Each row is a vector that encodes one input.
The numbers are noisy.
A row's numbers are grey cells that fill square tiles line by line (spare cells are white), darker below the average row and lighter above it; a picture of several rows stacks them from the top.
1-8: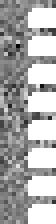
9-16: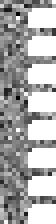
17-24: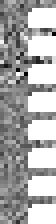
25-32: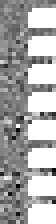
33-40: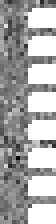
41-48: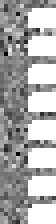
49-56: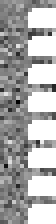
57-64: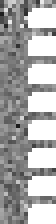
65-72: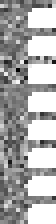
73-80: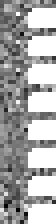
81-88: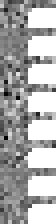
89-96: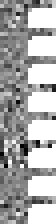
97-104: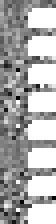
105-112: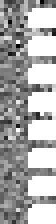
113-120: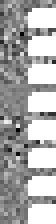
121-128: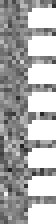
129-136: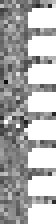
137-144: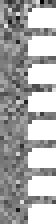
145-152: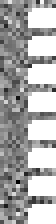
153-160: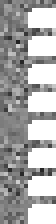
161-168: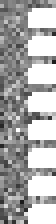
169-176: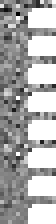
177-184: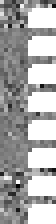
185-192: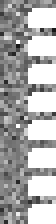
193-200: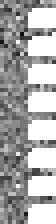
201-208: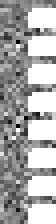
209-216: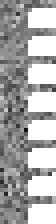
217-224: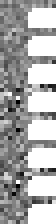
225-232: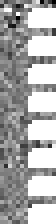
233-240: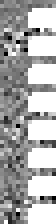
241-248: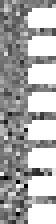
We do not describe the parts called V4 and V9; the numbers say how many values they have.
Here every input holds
a point on a 6-point line, a true/false value and a value of V4, together with either a point on a 5-point line, or a value of V9.
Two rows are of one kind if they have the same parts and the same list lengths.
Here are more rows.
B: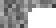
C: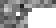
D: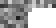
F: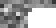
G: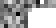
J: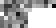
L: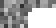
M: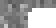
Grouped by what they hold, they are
B, C, D, G, J, L
F, M

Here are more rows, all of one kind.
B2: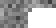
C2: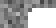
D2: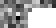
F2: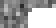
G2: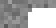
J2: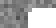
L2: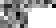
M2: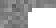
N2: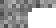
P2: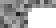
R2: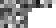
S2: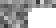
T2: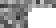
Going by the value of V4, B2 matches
L2 and P2.
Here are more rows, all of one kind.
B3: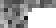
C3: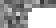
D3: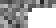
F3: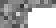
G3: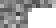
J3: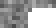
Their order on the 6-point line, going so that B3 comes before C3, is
G3, D3, F3, B3, C3, J3.
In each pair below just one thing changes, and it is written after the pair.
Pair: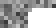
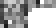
the value of V9
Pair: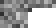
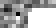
the place on the 6-point line
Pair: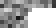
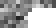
the place on the 6-point line
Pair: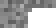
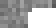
the place on the 6-point line
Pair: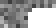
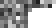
the place on the 6-point line
